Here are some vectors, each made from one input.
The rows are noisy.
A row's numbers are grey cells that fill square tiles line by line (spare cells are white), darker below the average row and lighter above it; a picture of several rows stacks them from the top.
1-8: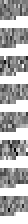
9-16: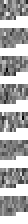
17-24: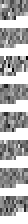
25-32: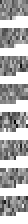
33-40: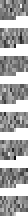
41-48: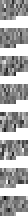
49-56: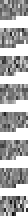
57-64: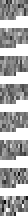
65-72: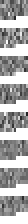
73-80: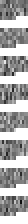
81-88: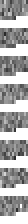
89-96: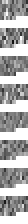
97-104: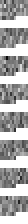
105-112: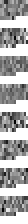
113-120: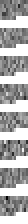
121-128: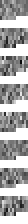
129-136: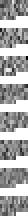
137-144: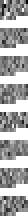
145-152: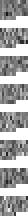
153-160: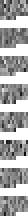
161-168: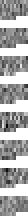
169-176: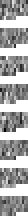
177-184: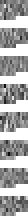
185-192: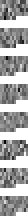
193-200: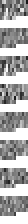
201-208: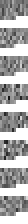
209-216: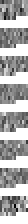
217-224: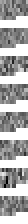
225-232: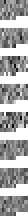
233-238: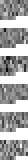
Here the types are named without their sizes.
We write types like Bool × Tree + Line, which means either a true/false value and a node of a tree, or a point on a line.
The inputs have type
List(Line).
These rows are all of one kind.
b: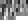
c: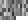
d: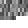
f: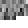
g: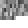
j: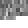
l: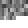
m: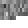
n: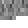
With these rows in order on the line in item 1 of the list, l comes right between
m and n.
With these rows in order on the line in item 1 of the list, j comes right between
b and g.
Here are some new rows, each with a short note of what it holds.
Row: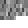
a list of one item
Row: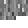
a list of three items
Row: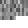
a list of one item
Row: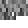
a list of three items
